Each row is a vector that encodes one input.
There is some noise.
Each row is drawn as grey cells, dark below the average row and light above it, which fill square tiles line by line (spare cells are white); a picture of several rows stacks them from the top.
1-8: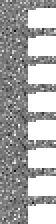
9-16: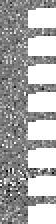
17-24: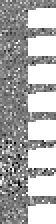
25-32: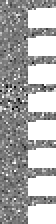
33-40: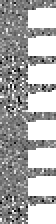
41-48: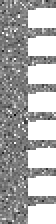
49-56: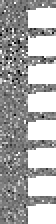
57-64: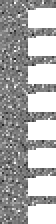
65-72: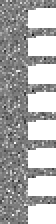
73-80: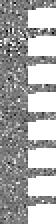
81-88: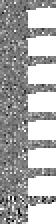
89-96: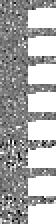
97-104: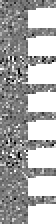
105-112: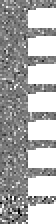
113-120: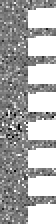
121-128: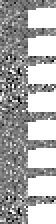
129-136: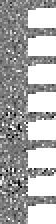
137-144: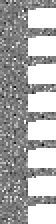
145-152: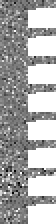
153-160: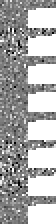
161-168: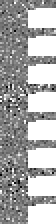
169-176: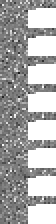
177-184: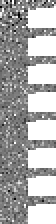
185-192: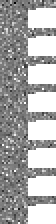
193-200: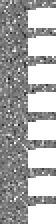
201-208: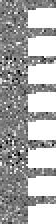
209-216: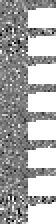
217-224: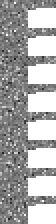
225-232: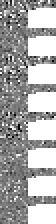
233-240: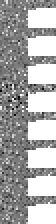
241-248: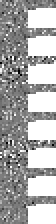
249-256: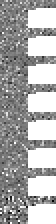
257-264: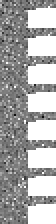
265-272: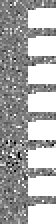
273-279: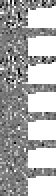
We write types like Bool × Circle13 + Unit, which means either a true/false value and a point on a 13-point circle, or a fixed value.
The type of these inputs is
Bool × Bool × Bool × (Tree11 + Unit) + Label6.
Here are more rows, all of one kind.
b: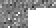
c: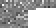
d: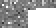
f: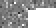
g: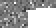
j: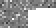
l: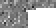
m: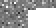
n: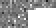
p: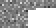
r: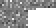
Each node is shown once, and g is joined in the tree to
f and m.
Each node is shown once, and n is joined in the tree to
j.
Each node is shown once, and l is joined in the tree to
b.
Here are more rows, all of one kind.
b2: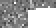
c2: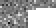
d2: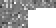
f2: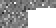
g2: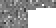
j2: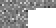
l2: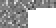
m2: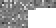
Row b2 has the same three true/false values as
f2 and g2.
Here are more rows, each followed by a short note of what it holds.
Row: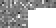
a node of an 11-node tree and three true/false values
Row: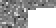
three true/false values
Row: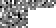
one of 6 labels
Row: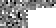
one of 6 labels
